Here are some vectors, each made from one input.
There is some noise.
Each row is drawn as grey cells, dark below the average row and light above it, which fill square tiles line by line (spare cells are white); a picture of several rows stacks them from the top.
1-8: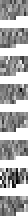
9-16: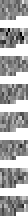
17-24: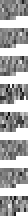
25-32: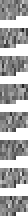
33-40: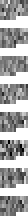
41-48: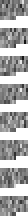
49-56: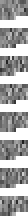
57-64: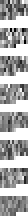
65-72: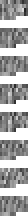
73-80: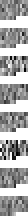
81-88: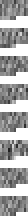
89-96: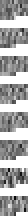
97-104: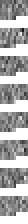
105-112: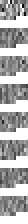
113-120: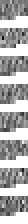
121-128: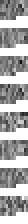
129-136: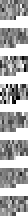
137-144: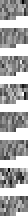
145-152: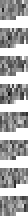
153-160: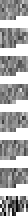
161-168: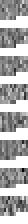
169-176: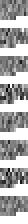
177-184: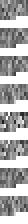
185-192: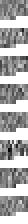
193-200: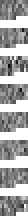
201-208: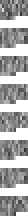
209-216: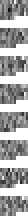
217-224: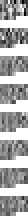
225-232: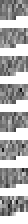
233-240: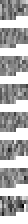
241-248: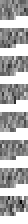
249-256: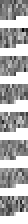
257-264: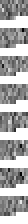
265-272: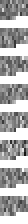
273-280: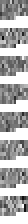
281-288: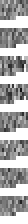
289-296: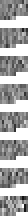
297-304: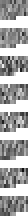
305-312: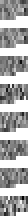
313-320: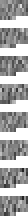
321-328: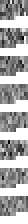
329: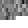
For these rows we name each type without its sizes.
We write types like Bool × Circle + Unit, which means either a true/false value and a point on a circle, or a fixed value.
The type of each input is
Bool × Bool × Bool × Bool × Bool + Unit.
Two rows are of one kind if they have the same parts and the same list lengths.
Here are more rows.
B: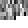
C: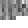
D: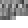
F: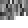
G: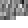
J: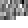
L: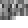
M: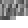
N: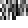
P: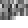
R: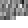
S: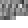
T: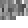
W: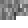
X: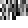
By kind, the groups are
B, C, D, F, G, J, L, M, P, R, S, T, W
N, X

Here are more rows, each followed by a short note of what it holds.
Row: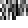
a fixed value
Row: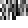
a fixed value
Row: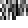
a fixed value
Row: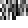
a fixed value
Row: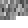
five true/false values
